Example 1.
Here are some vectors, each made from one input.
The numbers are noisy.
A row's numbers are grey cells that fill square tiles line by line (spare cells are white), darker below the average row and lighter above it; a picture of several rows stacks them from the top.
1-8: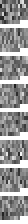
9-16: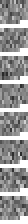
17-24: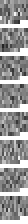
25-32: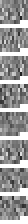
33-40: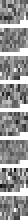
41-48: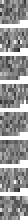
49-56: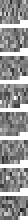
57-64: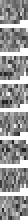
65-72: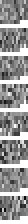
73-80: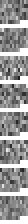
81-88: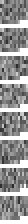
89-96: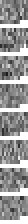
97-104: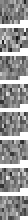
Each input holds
a node of an 11-node tree.
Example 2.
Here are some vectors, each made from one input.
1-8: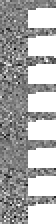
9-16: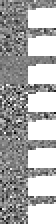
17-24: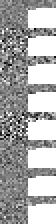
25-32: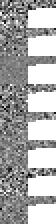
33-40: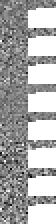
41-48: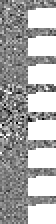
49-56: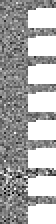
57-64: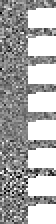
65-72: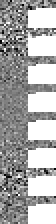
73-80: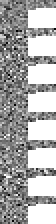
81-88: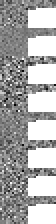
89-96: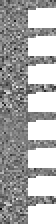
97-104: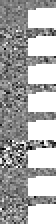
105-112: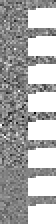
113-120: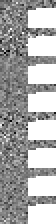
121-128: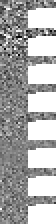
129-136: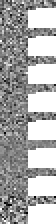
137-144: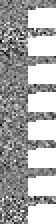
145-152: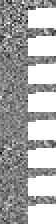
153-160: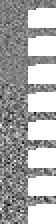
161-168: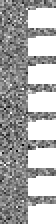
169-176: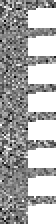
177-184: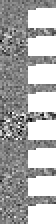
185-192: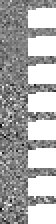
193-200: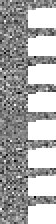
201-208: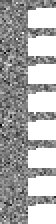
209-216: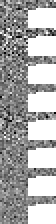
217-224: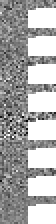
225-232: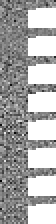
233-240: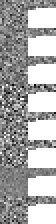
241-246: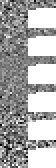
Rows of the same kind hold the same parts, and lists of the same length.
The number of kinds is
2.
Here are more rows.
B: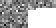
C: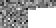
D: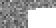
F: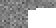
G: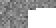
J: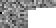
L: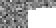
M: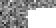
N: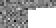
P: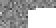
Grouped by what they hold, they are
B, J
C, D, F, G, L, M, N, P

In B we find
a fixed value.
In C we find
a point on a 6-point circle.
